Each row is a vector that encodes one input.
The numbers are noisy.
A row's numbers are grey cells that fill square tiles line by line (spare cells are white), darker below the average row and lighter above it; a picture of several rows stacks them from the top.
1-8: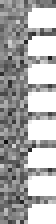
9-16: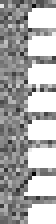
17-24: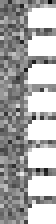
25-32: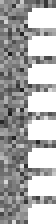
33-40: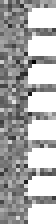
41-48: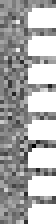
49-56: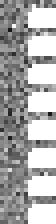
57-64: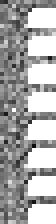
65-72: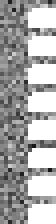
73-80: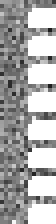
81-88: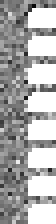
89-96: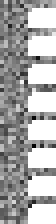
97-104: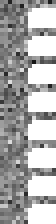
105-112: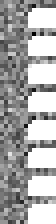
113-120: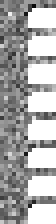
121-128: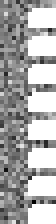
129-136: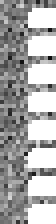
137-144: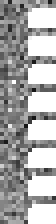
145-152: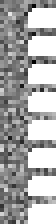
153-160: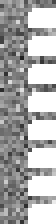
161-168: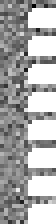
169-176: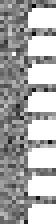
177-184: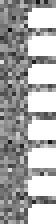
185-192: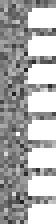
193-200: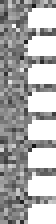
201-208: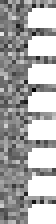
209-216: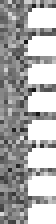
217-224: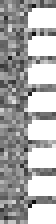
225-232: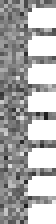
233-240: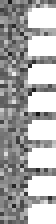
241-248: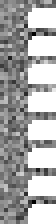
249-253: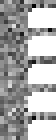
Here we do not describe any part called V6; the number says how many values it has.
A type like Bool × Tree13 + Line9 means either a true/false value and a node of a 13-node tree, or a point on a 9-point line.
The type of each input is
Bool × Circle5 + (Line7 + Tree10) × V6.
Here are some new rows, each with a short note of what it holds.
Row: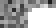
a point on a 5-point circle and a true/false value
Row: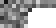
a point on a 7-point line and a value of V6
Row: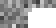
a node of a 10-node tree and a value of V6
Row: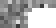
a node of a 10-node tree and a value of V6
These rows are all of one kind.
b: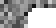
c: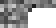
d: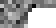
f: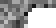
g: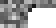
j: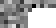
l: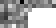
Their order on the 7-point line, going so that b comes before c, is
b, f, d, g, j, c, l.
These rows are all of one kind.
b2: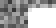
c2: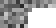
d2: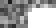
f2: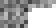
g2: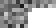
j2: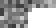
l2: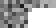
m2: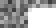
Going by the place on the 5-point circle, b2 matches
f2 and m2.
